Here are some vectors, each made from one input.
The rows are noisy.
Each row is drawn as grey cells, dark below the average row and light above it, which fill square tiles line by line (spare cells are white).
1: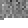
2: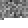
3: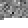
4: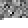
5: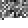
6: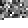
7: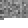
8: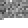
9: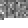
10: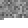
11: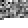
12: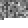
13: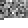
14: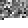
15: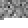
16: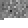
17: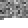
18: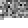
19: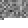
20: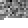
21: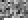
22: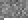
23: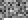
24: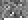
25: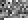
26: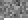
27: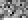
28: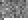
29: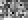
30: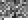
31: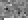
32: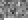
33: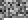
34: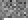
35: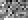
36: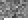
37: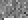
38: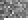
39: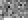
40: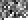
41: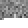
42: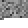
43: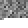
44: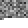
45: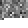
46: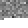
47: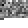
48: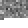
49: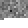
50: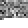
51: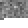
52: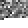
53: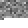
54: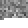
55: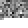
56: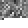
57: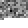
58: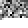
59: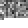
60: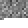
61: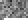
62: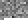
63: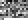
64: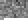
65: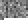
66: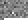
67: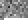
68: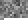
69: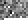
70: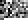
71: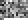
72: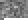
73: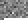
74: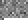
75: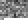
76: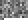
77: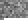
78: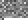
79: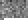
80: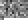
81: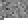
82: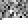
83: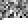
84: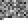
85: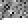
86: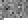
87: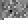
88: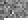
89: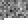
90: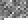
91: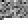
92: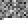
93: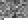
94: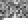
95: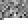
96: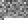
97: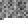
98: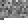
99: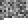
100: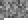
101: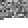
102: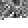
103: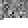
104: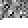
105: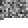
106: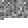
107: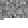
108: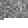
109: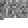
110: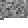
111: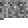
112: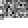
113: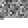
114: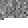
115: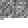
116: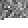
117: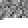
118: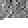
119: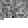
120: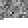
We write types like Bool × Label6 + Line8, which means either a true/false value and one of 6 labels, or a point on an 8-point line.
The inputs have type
(Circle11 + Unit) × Label7.
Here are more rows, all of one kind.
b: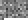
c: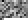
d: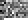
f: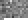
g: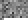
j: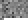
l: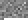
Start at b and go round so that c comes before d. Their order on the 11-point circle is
b, c, l, d, f, g, j.
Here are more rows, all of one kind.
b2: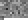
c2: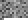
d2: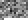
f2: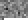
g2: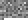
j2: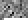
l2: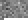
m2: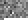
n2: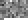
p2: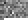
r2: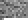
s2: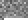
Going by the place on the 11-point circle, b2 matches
c2 and l2.
